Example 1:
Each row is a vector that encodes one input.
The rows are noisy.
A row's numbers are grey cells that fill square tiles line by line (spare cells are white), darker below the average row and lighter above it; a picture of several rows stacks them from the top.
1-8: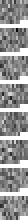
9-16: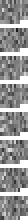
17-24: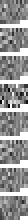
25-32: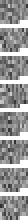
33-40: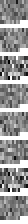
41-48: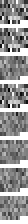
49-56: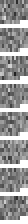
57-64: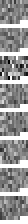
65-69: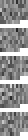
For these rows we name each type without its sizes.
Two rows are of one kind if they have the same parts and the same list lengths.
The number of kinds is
3.
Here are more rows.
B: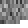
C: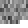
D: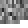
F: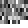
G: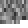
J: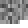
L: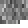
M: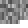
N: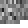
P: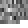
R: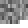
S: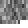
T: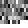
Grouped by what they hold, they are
B, D, G, L, N, P, S
C, J, M, R
F, T

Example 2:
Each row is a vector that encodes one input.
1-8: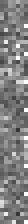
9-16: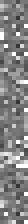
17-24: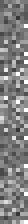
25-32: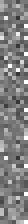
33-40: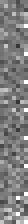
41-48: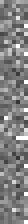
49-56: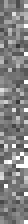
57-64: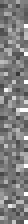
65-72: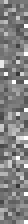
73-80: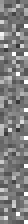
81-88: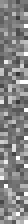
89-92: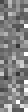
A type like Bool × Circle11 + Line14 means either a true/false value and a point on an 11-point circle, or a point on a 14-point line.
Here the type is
Line6 + Line8.
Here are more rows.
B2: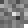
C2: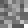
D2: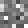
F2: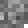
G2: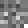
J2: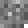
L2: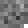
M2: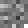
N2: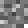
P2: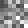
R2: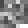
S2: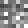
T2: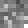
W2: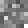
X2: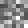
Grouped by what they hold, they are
B2, D2, M2, T2, W2
C2, F2, G2, J2, L2, N2, P2, R2, S2, X2

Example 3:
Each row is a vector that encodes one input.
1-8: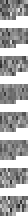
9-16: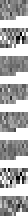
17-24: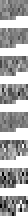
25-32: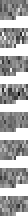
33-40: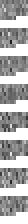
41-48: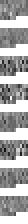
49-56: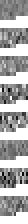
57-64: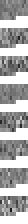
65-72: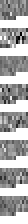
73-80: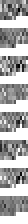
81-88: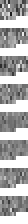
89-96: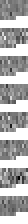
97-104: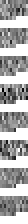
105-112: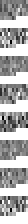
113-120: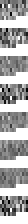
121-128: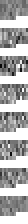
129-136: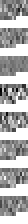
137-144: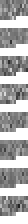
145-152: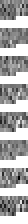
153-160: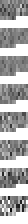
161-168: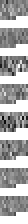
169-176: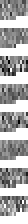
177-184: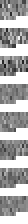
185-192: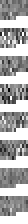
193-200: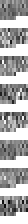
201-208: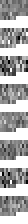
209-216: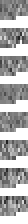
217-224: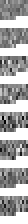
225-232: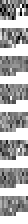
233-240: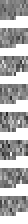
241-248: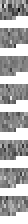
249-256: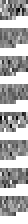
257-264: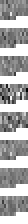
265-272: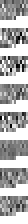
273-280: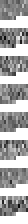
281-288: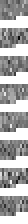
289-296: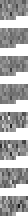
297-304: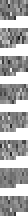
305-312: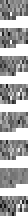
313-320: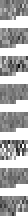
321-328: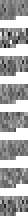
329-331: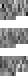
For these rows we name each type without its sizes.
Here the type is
Circle + Tree + Unit.
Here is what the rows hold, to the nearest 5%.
About 40% of them hold a point on a circle. A few of them hold a fixed value. The rest hold a node of a tree.
